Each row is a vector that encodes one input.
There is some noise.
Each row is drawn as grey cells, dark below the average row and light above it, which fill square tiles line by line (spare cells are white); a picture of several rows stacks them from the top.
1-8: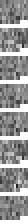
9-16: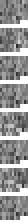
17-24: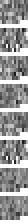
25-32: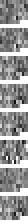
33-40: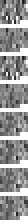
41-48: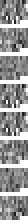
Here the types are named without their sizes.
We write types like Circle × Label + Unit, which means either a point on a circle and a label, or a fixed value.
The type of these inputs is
List(Line).
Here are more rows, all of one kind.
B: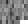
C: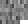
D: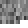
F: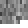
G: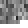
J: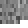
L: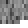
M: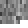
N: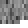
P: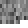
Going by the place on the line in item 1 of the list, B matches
D, L, N and P.
